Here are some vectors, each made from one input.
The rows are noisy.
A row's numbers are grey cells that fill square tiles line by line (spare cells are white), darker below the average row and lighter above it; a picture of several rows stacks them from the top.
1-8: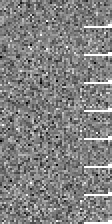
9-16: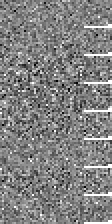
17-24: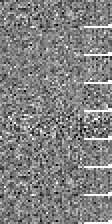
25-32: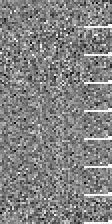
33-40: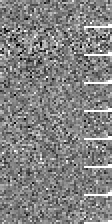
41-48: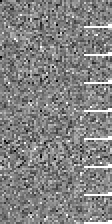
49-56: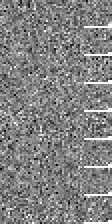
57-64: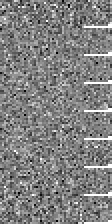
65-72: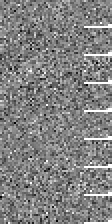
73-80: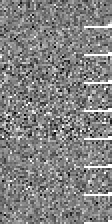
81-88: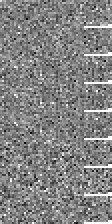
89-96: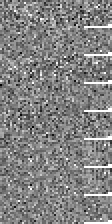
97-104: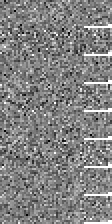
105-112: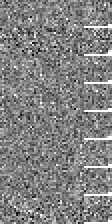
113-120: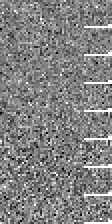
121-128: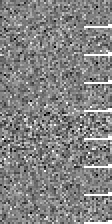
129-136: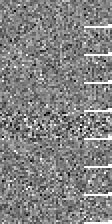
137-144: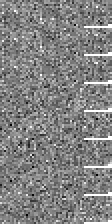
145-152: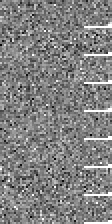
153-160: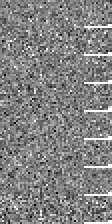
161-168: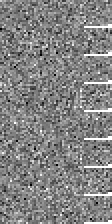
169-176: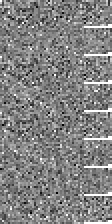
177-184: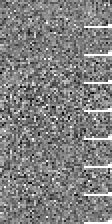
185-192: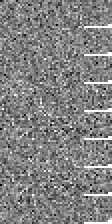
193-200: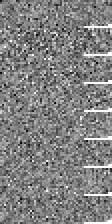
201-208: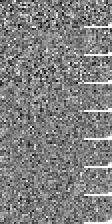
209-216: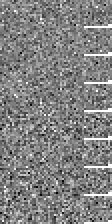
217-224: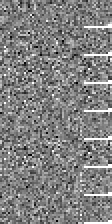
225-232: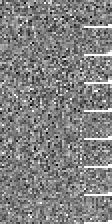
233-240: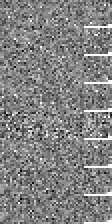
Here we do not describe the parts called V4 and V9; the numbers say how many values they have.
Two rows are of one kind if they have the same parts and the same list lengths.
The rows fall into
5 kinds.
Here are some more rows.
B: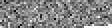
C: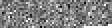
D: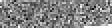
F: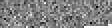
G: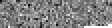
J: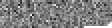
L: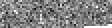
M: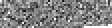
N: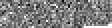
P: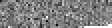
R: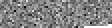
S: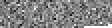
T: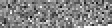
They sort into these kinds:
B, J, T
C, M, N
D, G, P
F, R
L, S

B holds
one of 7 labels and a value of V9.
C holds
one of 7 labels and a value of V4.
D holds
one of 7 labels, a node of an 8-node tree and a value of V9.
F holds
one of 7 labels and a point on a 6-point line.
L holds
one of 7 labels, a point on a 6-point line and a node of an 8-node tree.
